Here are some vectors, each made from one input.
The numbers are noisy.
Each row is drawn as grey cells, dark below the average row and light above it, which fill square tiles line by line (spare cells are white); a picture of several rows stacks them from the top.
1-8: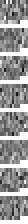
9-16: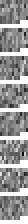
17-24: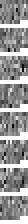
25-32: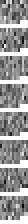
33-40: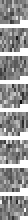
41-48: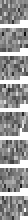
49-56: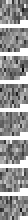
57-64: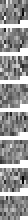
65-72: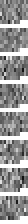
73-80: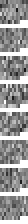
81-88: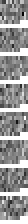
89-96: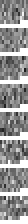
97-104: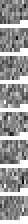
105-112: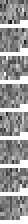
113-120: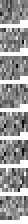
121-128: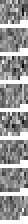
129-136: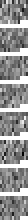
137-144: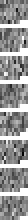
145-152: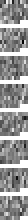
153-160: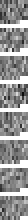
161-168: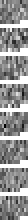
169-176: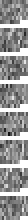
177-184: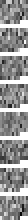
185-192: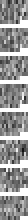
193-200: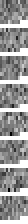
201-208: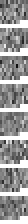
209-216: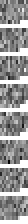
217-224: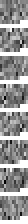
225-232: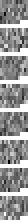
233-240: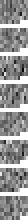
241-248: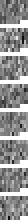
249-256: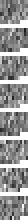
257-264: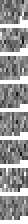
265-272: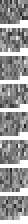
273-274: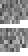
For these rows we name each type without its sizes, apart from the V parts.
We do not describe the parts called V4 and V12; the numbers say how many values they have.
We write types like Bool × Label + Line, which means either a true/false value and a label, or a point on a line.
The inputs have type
((Bool × Bool × Bool + Unit) × V12 + V4) × Circle.
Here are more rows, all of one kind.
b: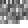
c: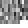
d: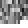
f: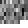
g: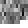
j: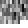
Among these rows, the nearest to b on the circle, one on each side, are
g and j.
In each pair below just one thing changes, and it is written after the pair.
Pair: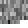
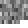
the place on the circle
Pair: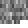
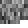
the place on the circle
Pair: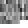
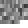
the place on the circle
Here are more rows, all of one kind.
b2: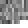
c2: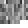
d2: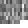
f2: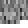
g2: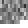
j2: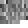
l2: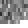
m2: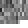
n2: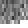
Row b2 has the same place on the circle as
c2, d2 and j2.
